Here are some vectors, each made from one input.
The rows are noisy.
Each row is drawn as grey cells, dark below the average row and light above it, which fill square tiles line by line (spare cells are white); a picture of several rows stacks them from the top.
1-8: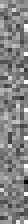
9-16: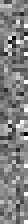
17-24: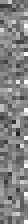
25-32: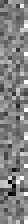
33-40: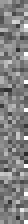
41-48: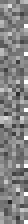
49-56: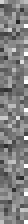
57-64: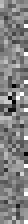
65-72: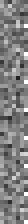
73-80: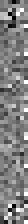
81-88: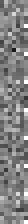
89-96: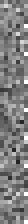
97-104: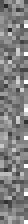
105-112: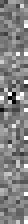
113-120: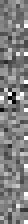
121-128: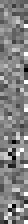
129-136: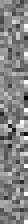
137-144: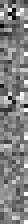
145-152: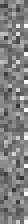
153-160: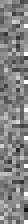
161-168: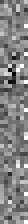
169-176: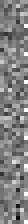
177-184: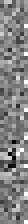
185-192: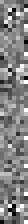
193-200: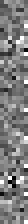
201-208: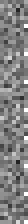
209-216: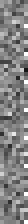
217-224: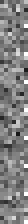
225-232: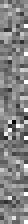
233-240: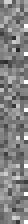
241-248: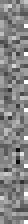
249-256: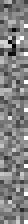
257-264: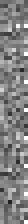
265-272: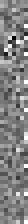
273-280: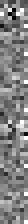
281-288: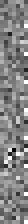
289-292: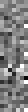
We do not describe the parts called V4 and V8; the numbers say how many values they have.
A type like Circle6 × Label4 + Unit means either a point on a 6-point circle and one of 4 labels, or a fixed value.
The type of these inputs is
Bool × (Tree14 + V8) + V4.
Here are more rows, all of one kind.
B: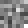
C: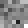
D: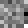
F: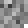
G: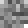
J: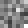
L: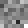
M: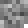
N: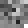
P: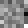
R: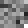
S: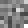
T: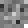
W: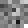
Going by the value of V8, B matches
J, N, S and W.
